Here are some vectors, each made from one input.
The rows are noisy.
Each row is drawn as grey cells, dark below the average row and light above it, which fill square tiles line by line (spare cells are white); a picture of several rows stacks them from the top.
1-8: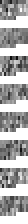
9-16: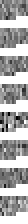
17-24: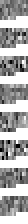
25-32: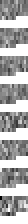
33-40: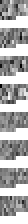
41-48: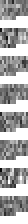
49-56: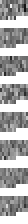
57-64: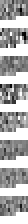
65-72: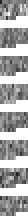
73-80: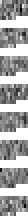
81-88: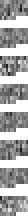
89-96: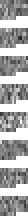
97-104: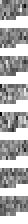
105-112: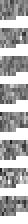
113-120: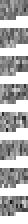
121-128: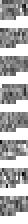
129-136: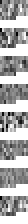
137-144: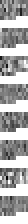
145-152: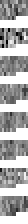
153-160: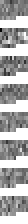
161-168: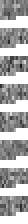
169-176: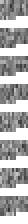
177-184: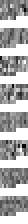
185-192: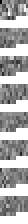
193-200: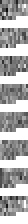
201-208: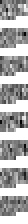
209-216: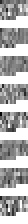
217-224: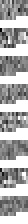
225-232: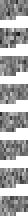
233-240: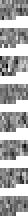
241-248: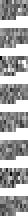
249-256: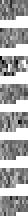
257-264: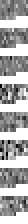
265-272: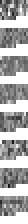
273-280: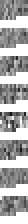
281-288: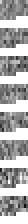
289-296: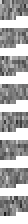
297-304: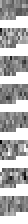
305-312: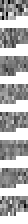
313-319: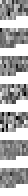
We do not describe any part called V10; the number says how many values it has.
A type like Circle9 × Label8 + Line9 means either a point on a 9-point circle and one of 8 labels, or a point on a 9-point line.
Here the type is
List2(Bool × Bool × Bool × V10).
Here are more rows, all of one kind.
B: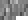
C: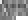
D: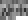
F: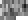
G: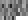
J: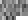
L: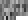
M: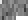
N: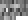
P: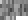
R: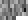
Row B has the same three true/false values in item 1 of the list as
L, N and R.
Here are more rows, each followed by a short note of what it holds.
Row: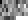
a list of one item
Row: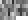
a list of two items
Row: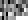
the empty list
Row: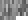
a list of two items
